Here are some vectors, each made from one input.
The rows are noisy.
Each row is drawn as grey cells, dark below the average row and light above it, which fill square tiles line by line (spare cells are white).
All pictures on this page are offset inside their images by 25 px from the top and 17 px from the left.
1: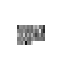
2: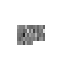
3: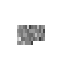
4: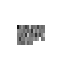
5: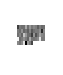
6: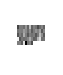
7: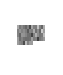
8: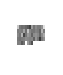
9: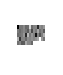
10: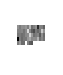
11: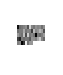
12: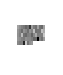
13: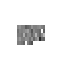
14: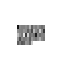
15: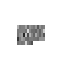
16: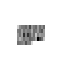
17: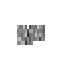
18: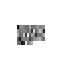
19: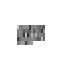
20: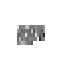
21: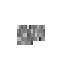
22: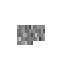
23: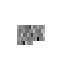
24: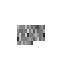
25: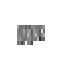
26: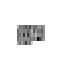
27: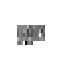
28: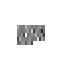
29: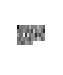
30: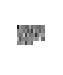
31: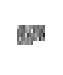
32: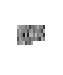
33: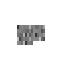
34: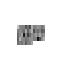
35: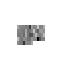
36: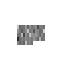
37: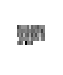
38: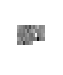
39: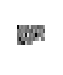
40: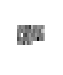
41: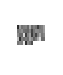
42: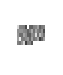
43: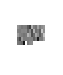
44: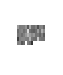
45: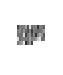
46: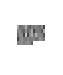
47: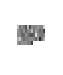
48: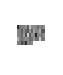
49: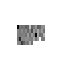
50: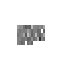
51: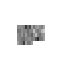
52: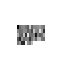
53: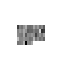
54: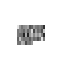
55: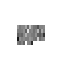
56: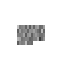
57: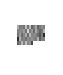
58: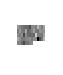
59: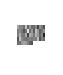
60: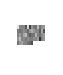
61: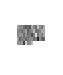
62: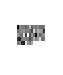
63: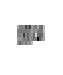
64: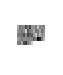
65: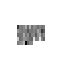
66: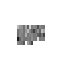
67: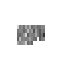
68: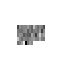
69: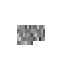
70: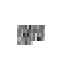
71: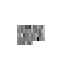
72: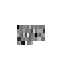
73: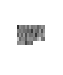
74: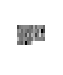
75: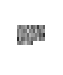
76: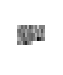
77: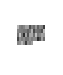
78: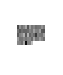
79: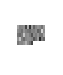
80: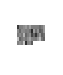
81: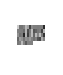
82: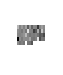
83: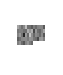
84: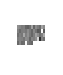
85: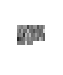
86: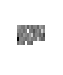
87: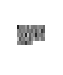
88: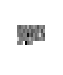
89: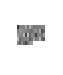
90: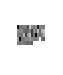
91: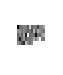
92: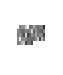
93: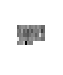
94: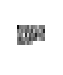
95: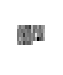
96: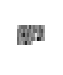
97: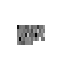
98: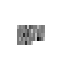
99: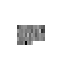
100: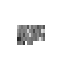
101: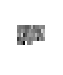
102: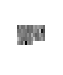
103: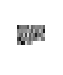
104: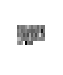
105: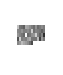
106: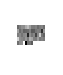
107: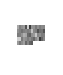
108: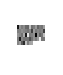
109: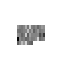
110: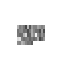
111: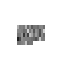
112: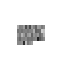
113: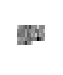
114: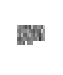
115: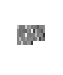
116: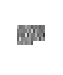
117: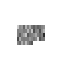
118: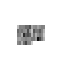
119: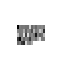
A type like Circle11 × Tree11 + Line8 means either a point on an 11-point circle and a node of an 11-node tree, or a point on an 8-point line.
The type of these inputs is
(Bool × Bool × Bool + Line4) × Line4.
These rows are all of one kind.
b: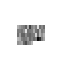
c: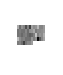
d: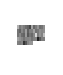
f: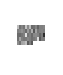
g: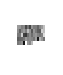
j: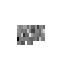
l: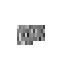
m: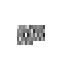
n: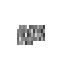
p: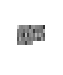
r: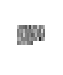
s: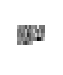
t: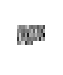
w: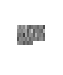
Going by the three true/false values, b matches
c, d and s.
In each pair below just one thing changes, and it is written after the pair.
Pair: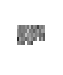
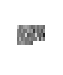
the place on the 4-point line
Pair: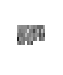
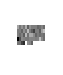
one of the three true/false values
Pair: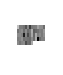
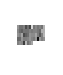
the place on the 4-point line
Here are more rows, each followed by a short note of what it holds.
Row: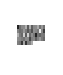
a point on each of two 4-point lines
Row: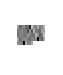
a point on a 4-point line and three true/false values
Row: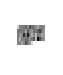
a point on a 4-point line and three true/false values
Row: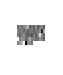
a point on each of two 4-point lines
